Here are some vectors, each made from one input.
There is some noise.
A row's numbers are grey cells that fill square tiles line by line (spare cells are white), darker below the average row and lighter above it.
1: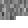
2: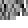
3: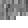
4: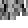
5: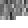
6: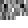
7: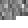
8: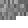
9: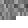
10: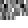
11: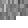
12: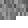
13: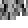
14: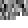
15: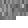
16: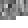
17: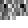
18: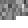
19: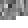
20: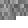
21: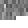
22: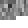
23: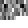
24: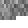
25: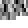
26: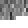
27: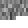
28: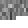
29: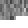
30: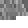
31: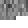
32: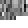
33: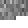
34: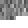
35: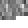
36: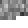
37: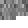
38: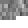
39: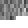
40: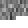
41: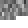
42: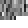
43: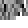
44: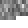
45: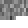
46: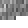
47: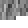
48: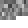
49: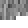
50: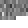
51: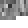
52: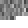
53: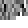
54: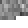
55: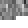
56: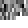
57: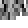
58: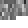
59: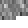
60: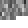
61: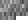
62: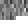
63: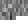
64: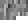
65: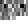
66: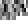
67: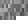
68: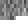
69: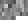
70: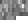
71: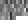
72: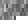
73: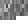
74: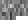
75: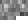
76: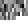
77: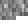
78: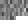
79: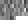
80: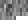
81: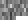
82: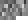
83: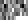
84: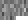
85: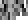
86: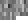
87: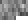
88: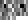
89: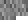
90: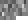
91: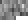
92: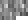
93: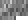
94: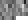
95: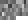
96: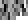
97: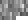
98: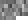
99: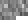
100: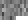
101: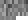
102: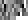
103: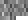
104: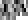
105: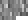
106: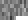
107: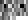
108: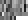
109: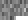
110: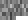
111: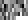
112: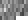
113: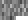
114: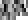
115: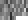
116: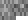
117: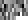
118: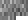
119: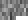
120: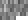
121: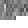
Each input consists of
either a point on a 6-point line, or a list of up to three points on a 4-point line.
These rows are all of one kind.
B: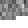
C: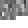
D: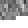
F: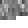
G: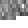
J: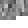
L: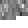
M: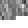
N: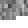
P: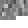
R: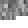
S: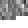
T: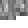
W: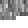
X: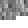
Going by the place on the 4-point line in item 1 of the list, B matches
D, N, R and X.
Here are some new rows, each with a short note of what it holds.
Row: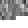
a list of two items
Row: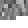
a list of two items
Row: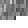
a list of three items
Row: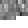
a list of two items
